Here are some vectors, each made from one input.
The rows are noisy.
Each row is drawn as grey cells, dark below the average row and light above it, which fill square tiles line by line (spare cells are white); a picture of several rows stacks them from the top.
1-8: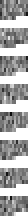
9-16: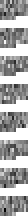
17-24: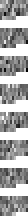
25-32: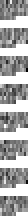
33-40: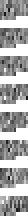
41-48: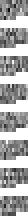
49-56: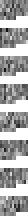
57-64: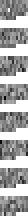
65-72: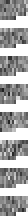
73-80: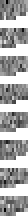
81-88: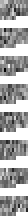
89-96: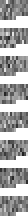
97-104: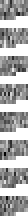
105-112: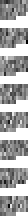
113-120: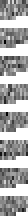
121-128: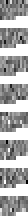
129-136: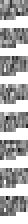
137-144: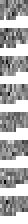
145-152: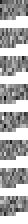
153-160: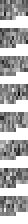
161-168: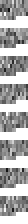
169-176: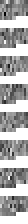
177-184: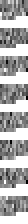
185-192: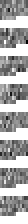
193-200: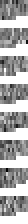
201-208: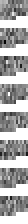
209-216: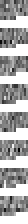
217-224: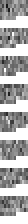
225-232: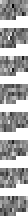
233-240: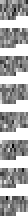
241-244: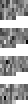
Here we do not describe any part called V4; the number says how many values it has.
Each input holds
one of 10 labels, a point on a 5-point line and three true/false values, together with a list of up to two values of V4.
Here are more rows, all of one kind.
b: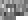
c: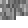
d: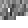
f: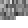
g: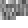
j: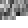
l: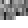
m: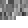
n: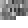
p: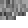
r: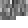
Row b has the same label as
d and p.
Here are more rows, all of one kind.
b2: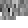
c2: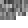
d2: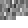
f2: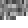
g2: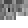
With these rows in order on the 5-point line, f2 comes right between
c2 and g2.
